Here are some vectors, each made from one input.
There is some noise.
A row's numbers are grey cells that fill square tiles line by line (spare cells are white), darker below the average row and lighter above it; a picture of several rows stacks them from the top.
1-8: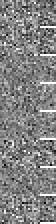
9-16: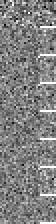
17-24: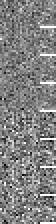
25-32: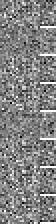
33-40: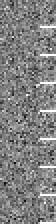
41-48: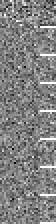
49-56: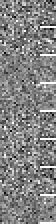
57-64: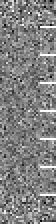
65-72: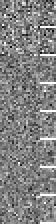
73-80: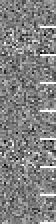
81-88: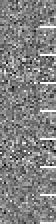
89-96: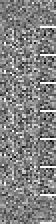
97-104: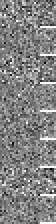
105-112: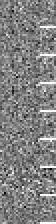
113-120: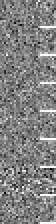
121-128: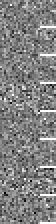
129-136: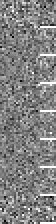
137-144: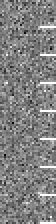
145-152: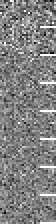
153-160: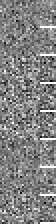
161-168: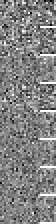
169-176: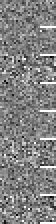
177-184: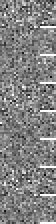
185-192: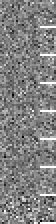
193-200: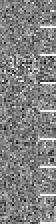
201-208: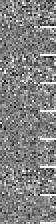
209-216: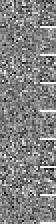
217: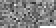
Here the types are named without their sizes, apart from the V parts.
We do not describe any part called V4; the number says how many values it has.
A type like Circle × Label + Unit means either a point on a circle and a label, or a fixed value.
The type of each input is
Bool × Line + Circle × (Circle + V4).
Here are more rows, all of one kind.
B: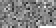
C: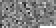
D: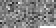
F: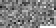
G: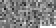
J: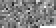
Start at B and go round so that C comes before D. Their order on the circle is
B, C, J, F, G, D.
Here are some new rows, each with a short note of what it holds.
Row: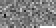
a point on each of two circles
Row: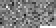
a point on a circle and a value of V4
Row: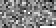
a point on a line and a true/false value
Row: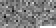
a point on each of two circles
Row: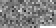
a point on each of two circles
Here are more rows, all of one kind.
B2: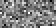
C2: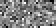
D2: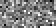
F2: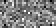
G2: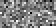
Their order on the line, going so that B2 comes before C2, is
B2, F2, D2, G2, C2.
